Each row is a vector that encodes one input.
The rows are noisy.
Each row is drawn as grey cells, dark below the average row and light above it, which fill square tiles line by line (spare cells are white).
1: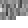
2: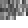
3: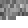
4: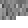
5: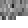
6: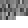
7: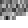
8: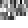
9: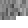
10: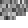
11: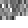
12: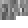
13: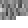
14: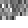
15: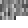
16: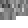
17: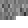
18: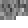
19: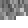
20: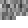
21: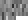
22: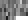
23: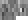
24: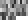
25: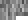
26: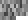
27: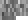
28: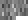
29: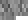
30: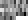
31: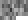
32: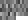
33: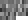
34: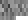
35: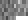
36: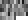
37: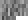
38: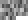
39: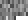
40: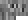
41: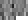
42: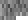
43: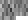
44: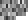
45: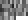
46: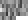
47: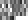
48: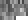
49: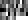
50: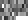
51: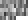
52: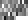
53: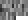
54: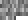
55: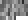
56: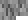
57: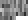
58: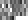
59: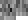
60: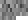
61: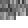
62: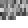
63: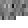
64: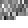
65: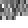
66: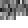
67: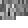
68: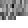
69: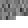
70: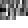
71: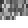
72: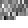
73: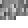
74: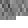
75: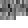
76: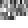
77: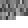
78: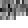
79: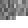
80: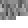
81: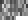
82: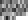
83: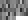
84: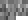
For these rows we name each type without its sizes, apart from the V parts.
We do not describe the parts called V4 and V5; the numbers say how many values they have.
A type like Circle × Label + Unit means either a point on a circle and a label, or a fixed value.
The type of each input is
Circle × (Circle + V5) + V4.
